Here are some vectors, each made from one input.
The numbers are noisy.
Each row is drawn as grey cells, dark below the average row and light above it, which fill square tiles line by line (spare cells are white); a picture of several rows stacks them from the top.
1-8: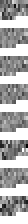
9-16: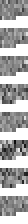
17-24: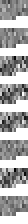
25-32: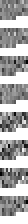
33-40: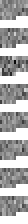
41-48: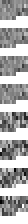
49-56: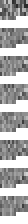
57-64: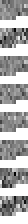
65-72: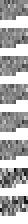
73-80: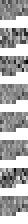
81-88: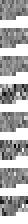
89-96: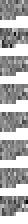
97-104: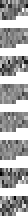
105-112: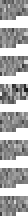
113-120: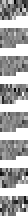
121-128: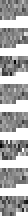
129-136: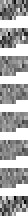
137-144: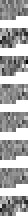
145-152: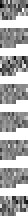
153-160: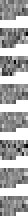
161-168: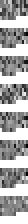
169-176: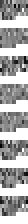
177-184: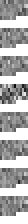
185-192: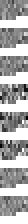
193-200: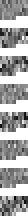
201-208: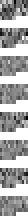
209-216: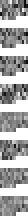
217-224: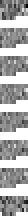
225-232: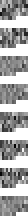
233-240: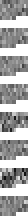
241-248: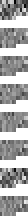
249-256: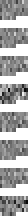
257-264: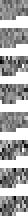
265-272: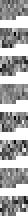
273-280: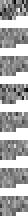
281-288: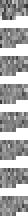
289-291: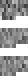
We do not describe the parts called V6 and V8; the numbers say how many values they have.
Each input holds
either a point on a 9-point circle, or four true/false values and a value of V6, or a value of V8.
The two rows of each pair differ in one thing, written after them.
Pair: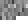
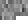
the value of V6
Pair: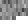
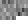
one of the four true/false values
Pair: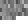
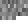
the value of V6
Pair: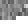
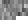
the value of V6
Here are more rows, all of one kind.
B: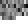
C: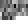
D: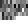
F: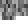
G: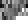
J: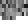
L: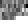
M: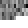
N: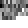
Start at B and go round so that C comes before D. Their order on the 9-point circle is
B, J, F, C, D, N, G, L, M.
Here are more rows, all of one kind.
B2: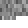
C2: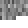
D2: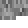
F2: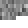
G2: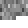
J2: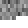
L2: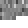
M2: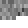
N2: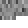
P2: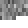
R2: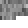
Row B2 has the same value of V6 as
D2 and N2.
